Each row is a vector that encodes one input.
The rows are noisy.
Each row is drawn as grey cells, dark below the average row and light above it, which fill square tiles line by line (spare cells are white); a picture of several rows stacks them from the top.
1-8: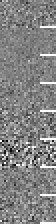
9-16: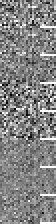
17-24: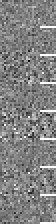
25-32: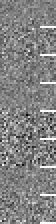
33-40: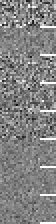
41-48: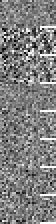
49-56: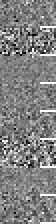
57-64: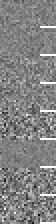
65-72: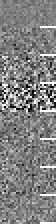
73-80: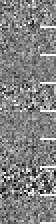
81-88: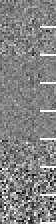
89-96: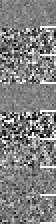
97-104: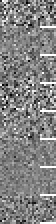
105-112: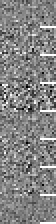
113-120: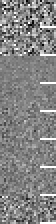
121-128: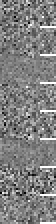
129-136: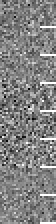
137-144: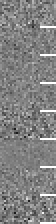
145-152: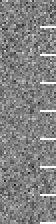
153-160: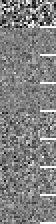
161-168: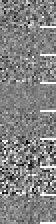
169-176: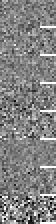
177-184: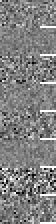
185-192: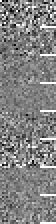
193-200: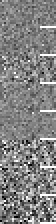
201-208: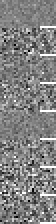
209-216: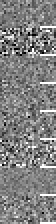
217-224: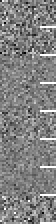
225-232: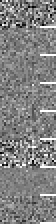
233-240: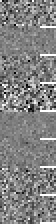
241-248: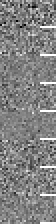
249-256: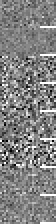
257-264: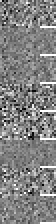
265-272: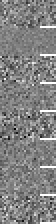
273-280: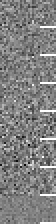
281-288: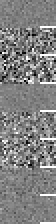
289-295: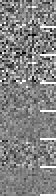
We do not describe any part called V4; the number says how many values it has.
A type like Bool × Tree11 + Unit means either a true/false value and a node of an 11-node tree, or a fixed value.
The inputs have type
(List3(Line9) + Tree10) × V4.
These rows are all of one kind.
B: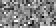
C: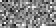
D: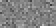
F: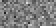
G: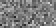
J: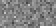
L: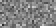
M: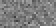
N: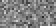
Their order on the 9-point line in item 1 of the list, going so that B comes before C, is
D, L, J, M, G, B, C, F, N.
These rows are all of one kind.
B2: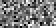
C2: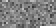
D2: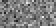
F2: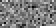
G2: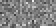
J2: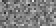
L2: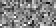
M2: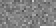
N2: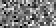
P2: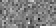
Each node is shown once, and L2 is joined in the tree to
M2.
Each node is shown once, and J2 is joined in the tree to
B2, C2 and P2.
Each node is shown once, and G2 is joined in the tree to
D2.
